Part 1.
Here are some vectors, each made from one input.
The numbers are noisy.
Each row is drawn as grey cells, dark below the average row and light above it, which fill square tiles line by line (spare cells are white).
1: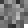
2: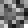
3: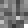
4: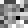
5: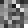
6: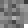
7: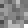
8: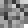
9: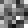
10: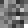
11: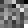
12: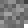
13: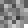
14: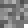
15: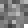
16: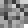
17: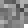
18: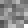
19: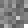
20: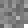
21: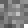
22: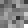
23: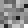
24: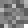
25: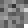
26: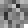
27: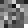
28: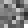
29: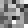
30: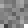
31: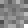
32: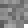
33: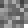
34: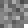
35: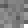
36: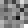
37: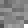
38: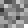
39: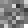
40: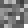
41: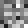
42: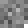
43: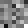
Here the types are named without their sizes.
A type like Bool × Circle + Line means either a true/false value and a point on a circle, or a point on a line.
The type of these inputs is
(Circle + Unit) × Label.
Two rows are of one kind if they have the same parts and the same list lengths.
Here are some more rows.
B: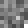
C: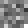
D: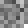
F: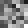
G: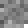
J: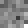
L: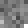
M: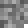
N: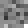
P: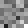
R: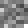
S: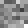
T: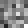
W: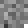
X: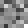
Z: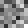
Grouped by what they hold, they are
B, D, L, N, P, T, W, X, Z
C, F, G, J, M, R, S

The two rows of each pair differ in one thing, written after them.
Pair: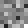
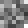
the label
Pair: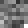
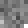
the place on the circle
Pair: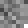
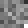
the place on the circle
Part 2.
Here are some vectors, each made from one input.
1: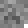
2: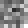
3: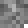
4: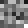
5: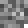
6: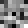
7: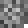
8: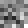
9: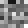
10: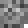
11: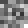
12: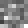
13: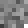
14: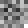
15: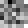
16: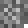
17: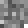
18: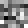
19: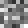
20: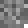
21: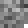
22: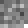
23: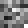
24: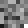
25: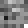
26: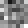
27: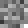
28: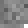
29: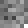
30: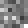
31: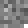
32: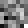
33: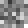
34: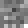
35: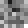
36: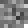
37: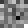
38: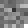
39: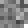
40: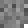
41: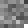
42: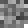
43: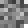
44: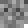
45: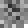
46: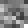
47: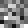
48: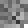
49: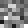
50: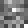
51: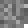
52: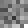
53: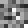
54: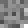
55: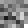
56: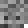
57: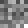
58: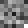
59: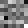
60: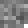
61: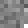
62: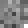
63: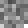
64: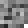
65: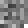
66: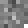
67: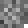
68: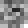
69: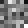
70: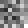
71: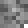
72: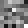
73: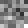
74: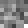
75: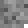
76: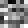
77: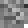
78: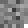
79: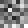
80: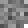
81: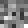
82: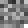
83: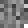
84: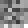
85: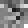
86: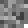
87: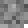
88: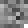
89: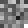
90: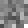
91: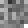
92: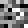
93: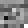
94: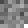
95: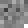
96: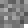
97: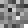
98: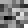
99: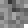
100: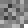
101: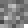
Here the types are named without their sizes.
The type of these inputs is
Line × (Tree + Unit).
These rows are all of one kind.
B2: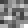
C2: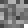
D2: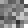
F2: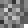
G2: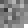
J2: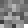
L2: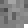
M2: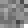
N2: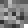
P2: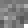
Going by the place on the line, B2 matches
G2 and L2.
